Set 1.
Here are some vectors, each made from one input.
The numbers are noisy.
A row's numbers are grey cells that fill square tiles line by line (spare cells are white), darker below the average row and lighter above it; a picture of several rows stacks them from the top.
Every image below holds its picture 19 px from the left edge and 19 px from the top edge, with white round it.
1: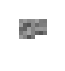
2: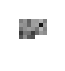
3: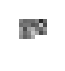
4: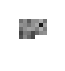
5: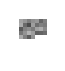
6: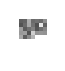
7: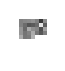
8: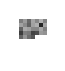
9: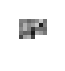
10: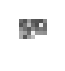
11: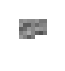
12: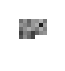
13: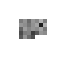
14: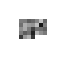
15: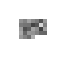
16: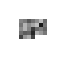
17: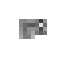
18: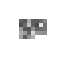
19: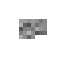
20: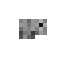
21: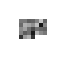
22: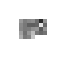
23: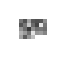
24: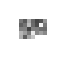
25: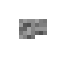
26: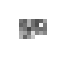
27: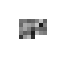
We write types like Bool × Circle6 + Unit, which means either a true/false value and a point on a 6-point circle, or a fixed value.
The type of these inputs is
Line5.
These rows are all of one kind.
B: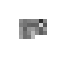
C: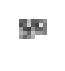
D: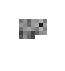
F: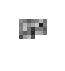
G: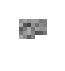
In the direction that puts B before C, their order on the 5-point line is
F, D, G, B, C.
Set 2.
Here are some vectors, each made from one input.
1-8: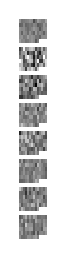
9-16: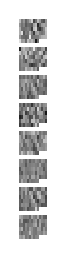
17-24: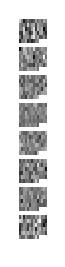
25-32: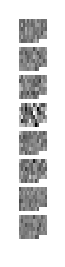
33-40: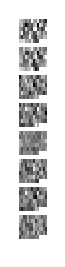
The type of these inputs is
Tree9.
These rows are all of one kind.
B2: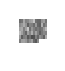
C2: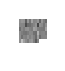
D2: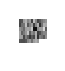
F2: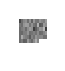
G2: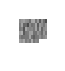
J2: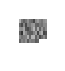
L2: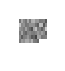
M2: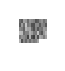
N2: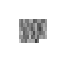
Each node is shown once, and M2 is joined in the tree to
B2.
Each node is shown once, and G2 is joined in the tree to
C2 and D2.
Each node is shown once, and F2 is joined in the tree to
C2 and L2.
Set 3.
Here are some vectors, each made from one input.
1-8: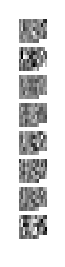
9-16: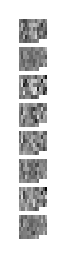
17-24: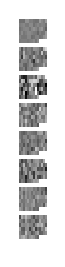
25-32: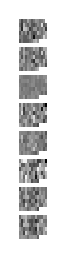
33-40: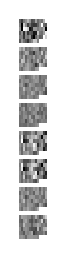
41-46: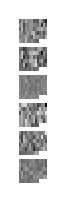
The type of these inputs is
Bool × Bool × Bool + Unit.
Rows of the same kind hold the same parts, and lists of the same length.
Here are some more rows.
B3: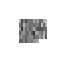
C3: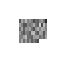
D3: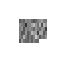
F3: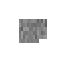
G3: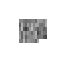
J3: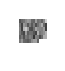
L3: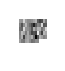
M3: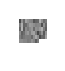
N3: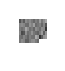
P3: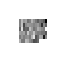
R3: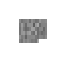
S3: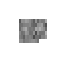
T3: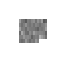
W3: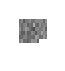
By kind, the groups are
B3, F3, G3, J3, L3, M3, N3, P3, R3, S3, T3, W3
C3, D3

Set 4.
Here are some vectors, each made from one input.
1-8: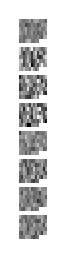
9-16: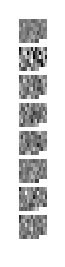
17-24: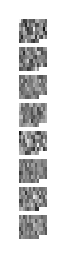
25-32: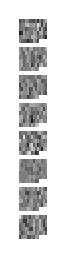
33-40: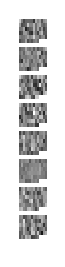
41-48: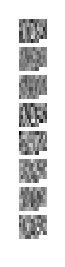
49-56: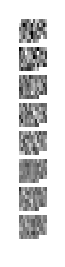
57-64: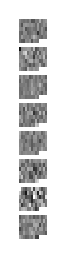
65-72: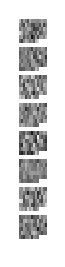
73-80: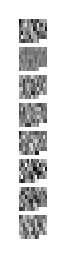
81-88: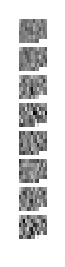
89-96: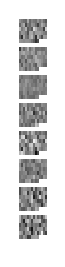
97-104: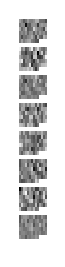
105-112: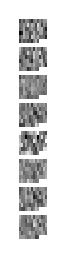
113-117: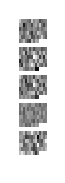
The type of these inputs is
Tree9.
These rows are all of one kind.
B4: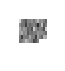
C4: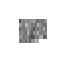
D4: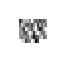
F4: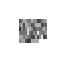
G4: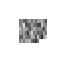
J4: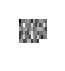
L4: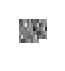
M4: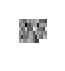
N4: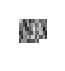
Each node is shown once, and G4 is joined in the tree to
B4 and F4.
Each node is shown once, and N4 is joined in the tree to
F4 and M4.
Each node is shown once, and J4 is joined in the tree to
C4 and F4.
